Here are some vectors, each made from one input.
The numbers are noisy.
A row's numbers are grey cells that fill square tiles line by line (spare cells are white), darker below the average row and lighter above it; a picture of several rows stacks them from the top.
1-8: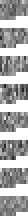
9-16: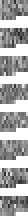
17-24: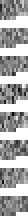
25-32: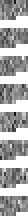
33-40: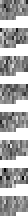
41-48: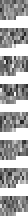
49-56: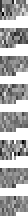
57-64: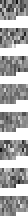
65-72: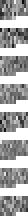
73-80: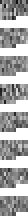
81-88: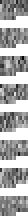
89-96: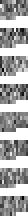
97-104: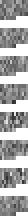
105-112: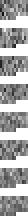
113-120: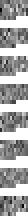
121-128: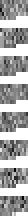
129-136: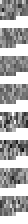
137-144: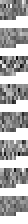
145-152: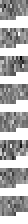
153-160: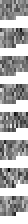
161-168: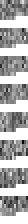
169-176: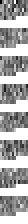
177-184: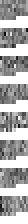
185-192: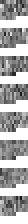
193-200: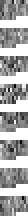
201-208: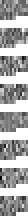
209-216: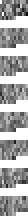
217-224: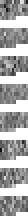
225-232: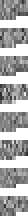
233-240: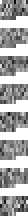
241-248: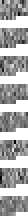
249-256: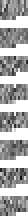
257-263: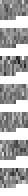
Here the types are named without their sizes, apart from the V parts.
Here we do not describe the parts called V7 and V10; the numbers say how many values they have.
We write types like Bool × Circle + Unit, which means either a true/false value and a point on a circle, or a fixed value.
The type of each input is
(Bool × Bool × Bool × V7 + Line) × (List(V10) + Tree).
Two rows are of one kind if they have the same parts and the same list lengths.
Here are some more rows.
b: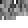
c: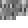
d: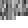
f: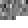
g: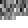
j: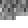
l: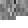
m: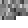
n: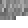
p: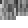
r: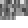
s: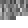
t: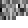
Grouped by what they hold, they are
b, g
c, p
d, l, m
f, j
n
r
s
t

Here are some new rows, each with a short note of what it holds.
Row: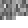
three true/false values and a value of V7, together with a list of one item
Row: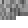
three true/false values and a value of V7, together with a list of two items
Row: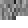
three true/false values and a value of V7, together with a list of two items
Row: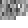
three true/false values and a value of V7, together with a list of one item
